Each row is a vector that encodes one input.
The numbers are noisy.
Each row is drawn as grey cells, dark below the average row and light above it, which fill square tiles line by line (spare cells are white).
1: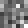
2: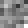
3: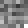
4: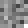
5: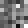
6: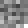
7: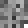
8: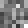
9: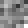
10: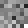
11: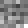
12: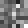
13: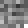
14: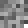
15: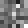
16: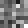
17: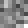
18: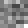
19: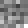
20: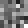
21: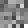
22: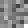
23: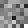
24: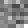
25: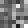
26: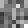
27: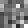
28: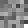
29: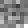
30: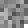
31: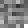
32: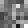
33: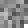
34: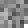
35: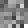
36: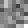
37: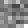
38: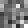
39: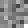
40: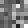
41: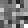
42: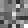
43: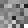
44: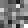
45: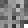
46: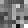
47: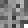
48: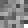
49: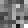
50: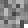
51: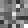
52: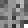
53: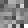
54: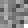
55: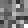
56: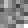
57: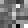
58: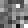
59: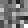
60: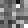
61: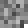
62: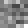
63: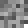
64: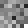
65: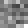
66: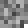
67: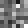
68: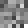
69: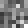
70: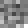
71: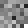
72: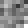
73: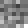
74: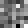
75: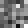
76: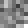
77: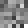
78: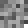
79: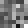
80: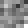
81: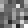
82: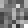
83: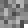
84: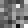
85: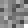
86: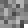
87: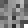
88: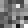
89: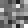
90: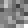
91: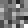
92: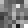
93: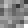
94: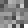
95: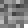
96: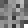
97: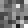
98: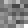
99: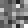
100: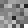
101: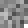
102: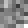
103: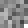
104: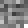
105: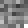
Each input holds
either a point on a 4-point line and a point on a 5-point line, or a point on a 12-point line.
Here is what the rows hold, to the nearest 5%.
About 35% of them hold a point on a 4-point line and a point on a 5-point line. The rest hold a point on a 12-point line.
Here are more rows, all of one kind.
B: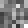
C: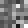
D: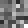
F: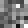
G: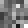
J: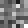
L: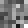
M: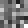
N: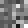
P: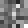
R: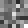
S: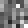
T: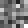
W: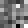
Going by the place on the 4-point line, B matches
G, P and R.
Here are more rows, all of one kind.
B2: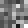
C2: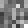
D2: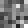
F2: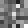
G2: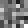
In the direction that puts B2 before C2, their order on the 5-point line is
G2, F2, B2, D2, C2.
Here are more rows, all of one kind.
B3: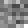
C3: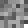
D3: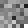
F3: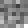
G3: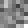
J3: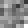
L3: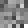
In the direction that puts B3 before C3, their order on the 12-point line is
F3, B3, G3, J3, C3, L3, D3.
